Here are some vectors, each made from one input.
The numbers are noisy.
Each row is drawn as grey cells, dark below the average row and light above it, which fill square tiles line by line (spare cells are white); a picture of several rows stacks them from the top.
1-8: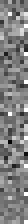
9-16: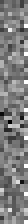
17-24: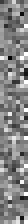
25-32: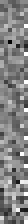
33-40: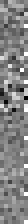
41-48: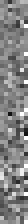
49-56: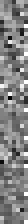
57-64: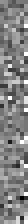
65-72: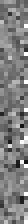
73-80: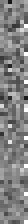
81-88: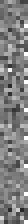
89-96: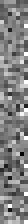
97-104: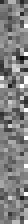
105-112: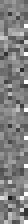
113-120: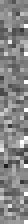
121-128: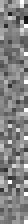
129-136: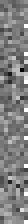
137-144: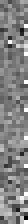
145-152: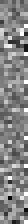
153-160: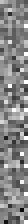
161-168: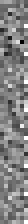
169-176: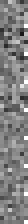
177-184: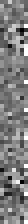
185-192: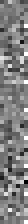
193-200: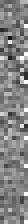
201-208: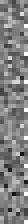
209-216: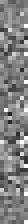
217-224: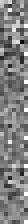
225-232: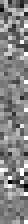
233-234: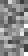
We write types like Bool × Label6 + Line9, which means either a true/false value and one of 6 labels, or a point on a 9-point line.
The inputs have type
Bool × Line9.
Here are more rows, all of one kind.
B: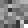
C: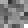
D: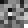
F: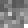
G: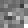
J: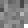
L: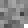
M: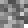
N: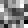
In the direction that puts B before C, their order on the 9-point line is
F, M, N, D, J, B, L, G, C.
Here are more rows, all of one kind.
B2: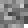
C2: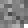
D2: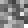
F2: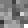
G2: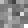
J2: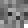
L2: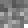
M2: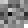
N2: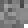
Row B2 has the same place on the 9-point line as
C2, F2 and J2.
